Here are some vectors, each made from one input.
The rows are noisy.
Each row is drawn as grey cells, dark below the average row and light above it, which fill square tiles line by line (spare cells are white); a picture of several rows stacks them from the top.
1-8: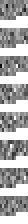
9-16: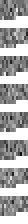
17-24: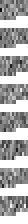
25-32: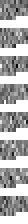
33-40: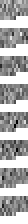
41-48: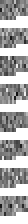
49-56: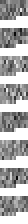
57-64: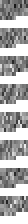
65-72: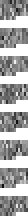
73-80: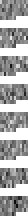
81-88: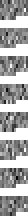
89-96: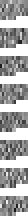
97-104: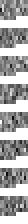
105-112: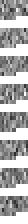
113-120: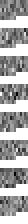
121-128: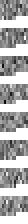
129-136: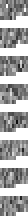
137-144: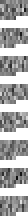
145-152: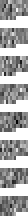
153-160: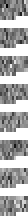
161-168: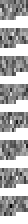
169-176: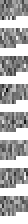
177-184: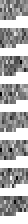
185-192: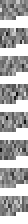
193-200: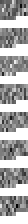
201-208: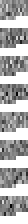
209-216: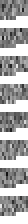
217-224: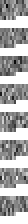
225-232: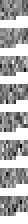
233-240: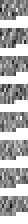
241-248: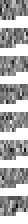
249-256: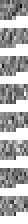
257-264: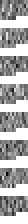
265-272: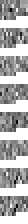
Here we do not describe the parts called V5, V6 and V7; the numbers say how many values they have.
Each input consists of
a point on a 10-point circle, a true/false value and a value of V7, together with either a point on each of two 3-point lines, or a value of V5 and a value of V6.
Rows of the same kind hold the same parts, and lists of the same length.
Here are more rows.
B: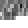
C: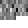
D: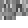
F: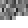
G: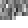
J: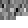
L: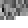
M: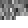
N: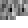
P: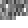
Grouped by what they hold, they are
B, C, D, F, G, J, L, M, P
N

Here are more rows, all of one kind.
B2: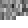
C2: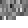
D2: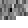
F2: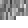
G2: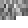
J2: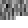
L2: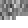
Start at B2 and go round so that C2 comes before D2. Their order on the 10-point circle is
B2, F2, G2, C2, L2, J2, D2.
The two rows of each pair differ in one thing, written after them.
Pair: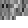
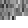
the value of V5
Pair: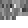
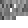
the value of V6
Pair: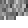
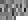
the true/false value
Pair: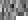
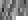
the value of V7
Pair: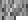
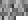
the value of V7
